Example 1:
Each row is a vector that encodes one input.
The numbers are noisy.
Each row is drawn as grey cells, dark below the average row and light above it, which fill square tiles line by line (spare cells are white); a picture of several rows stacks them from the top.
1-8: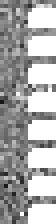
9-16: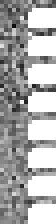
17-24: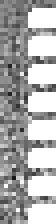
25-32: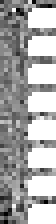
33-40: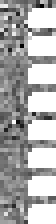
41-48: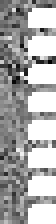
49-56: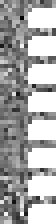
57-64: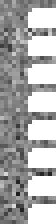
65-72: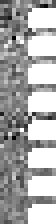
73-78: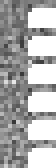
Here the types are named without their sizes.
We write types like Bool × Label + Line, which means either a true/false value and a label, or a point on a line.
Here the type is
List(Line).
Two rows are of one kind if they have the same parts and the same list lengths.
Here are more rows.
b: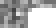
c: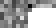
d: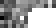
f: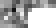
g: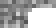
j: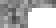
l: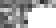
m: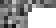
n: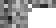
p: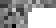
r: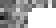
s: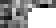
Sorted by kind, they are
b, g, j, p
c, f, l, m
d, n, r, s

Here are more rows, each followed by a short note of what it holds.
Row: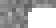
a list of one item
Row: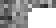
the empty list
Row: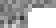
a list of two items
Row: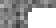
a list of one item
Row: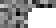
a list of one item
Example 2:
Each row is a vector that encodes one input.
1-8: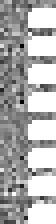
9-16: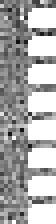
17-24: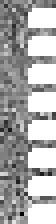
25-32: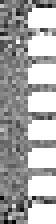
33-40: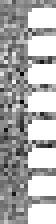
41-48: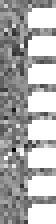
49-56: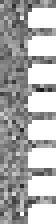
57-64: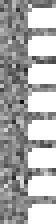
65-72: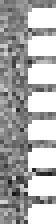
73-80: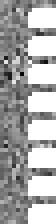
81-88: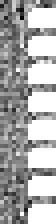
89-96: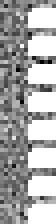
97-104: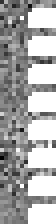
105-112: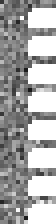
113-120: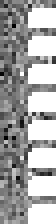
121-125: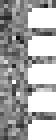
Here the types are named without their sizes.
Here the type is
List(Line).
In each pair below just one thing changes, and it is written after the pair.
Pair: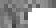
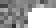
the place on the line in item 1 of the list
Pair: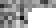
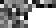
the place on the line in item 2 of the list
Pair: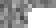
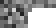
the place on the line in item 1 of the list
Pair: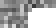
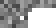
the place on the line in item 2 of the list
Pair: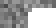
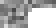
the place on the line in item 2 of the list
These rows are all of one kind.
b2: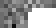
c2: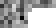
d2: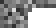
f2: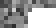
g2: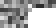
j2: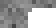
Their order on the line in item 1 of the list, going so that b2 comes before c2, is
b2, g2, c2, d2, f2, j2.
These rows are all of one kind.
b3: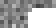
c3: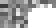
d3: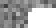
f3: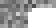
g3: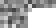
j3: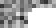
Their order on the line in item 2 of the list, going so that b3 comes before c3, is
j3, b3, f3, g3, d3, c3.
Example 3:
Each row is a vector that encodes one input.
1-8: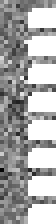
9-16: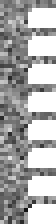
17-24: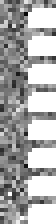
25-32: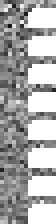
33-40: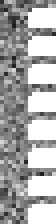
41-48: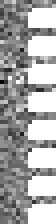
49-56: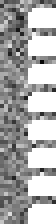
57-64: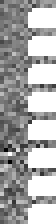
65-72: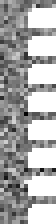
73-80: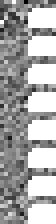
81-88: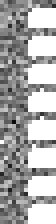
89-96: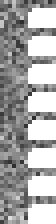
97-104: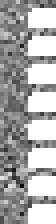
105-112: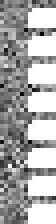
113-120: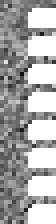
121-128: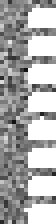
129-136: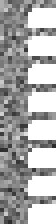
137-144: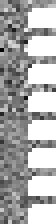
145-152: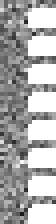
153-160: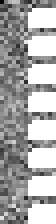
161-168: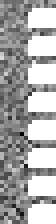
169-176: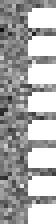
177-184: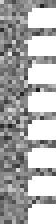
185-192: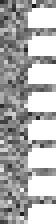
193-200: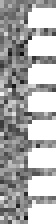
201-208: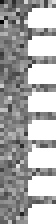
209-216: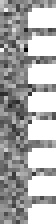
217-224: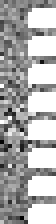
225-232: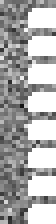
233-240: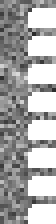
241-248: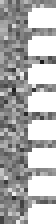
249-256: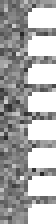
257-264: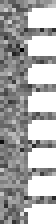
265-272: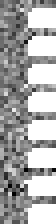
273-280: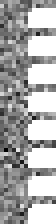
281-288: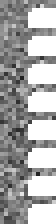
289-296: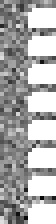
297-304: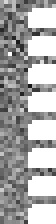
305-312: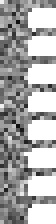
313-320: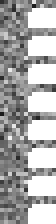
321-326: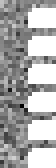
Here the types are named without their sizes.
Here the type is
Label × Label.
